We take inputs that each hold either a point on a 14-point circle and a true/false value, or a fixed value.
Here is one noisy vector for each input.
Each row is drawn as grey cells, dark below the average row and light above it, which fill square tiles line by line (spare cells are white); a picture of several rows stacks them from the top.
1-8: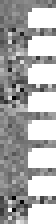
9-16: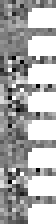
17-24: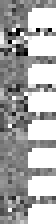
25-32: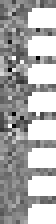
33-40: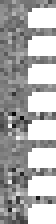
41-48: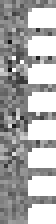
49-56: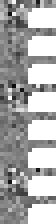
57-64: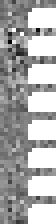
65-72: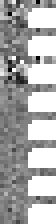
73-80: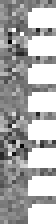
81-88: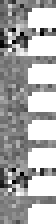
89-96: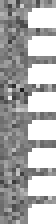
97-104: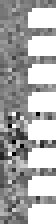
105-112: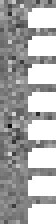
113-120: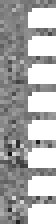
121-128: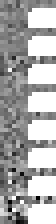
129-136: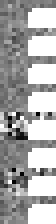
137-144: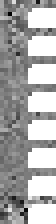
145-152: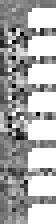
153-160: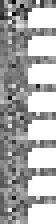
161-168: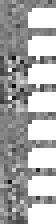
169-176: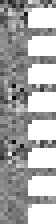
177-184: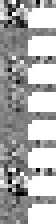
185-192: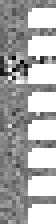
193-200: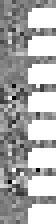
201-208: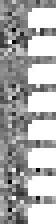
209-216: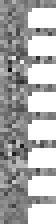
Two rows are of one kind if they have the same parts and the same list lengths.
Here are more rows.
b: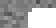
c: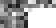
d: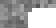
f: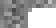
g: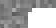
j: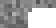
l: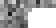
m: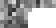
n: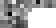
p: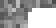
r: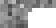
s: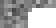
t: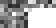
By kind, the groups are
b, d, f, g, j, l, m, n, p, r, s
c, t

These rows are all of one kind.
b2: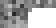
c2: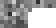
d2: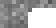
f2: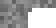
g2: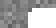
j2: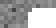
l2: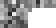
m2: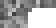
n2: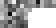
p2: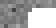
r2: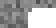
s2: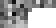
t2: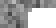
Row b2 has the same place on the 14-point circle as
j2, l2, n2 and p2.
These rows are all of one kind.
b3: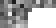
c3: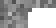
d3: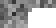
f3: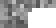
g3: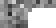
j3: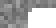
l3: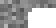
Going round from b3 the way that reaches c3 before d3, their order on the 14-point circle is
b3, j3, f3, g3, l3, c3, d3.
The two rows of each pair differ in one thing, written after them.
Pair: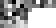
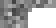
the true/false value
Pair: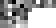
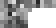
the place on the 14-point circle
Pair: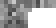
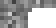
the place on the 14-point circle
